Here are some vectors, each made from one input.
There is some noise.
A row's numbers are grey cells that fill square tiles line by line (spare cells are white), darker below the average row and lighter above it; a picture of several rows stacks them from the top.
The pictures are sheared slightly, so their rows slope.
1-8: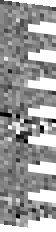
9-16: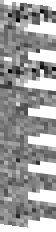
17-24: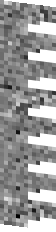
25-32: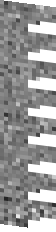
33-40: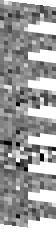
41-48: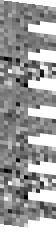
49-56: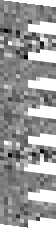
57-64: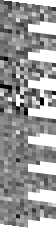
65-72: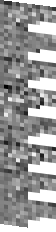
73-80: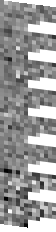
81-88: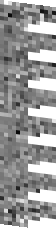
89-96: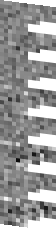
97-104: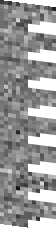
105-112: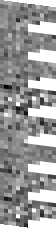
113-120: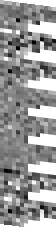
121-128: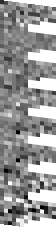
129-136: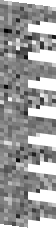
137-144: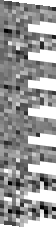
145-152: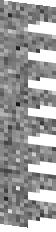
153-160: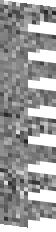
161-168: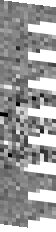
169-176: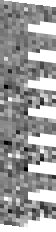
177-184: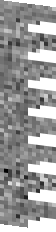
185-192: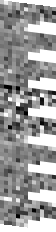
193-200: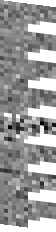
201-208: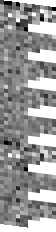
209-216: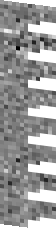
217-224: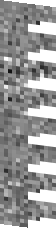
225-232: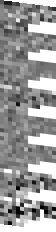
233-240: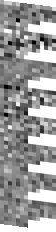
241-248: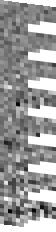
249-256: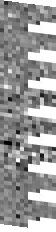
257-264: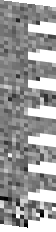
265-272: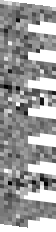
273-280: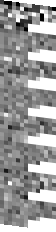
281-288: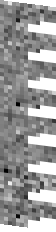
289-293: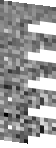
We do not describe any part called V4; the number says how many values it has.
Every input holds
a list of up to two items, each a true/false value and a value of V4.
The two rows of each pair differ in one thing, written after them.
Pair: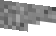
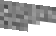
the value of V4 in item 1 of the list
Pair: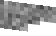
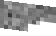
the value of V4 in item 2 of the list
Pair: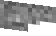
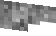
the true/false value in item 1 of the list
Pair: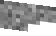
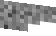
the true/false value in item 1 of the list
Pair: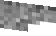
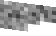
the value of V4 in item 2 of the list
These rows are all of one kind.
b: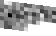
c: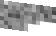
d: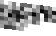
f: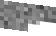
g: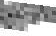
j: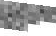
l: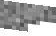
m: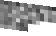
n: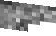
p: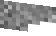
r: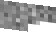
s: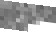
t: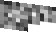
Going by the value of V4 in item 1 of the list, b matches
c, f, g and m.
